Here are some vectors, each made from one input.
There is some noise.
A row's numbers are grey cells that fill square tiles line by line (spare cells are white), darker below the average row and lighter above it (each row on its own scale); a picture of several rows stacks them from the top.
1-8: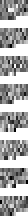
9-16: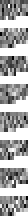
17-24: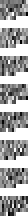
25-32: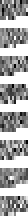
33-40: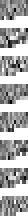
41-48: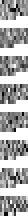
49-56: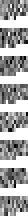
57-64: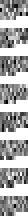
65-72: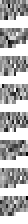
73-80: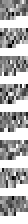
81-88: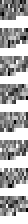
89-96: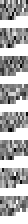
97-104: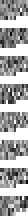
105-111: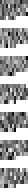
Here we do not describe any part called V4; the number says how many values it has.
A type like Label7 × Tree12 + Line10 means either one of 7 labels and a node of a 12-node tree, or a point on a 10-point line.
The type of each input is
Bool × (Line8 + V4).
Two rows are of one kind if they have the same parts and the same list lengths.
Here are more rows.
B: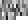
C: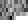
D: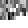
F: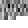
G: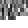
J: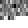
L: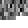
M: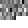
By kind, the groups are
B, C, D, F
G, J, L, M

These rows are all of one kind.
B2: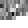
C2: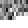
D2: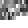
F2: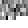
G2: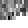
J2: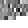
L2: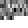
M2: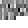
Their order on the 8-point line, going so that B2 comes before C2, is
B2, J2, G2, D2, C2, M2, F2, L2.
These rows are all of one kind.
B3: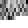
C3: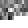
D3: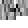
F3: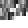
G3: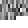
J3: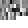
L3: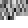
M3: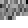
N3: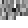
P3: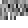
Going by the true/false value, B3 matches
C3, F3, L3 and M3.
